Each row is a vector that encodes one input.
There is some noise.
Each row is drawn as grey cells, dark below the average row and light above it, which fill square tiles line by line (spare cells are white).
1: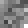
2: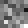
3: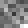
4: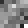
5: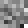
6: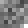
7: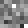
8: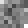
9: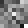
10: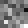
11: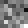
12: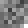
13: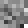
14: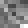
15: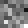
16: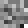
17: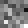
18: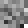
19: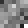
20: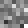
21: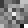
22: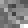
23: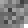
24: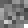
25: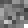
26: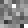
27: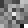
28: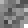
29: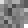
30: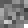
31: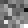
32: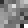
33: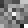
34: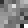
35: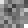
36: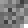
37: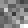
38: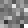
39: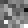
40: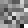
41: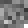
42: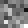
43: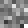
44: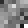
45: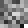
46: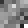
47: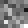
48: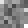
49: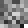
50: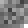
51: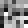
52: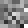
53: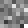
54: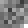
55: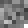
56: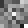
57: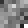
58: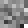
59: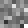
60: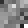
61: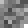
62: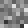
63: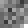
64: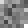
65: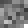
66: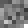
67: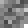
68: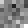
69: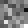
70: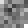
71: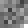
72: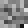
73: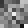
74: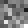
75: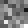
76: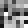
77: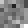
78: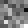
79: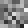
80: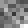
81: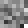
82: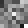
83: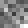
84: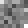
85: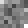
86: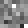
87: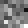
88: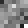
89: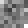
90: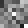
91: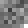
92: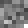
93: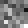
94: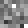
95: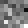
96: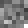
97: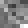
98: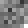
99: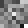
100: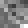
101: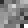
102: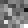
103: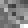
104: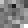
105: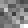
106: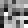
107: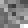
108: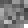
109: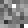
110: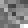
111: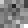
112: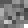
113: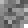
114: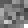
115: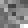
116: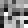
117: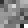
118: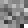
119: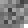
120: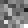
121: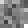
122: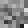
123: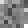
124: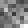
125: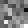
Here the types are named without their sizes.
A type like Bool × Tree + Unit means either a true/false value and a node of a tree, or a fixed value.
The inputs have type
List(Line).
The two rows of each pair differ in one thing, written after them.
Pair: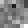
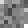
the place on the line in item 1 of the list
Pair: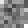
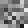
the place on the line in item 1 of the list
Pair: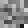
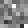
the place on the line in item 2 of the list
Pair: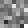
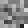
the place on the line in item 2 of the list
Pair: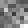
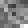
the place on the line in item 2 of the list
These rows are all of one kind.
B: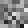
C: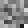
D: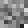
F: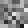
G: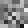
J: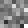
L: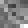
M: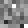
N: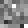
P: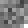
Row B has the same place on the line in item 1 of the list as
F and G.
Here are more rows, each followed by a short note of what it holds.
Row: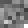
a list of one item
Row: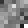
a list of one item
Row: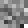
a list of two items
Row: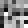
the empty list
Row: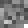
a list of one item
